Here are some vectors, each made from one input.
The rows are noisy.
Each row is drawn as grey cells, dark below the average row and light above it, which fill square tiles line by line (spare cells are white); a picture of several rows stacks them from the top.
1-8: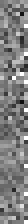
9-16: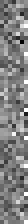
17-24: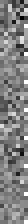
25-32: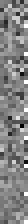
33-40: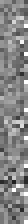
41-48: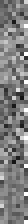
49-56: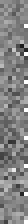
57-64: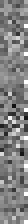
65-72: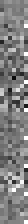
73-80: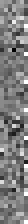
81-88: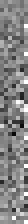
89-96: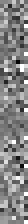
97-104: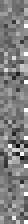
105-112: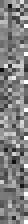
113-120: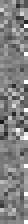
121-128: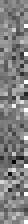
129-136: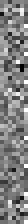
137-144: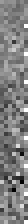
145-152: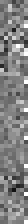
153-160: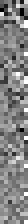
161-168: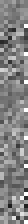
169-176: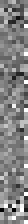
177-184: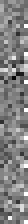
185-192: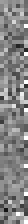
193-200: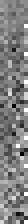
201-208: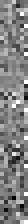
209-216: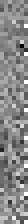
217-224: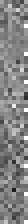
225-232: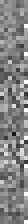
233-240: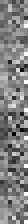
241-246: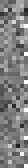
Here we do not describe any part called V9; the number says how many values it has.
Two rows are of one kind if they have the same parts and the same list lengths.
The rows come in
5 kinds.
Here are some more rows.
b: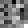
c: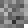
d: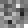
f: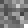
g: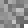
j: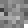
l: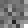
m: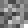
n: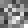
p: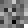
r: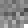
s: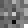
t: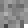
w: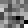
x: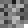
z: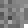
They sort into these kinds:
b, d, w, x
c, m, t, z
f, j, p
g, l, n, r
s

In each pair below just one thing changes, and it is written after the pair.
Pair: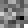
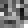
the place on the 7-point line
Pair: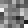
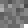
the place on the 7-point line
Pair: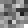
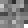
the true/false value
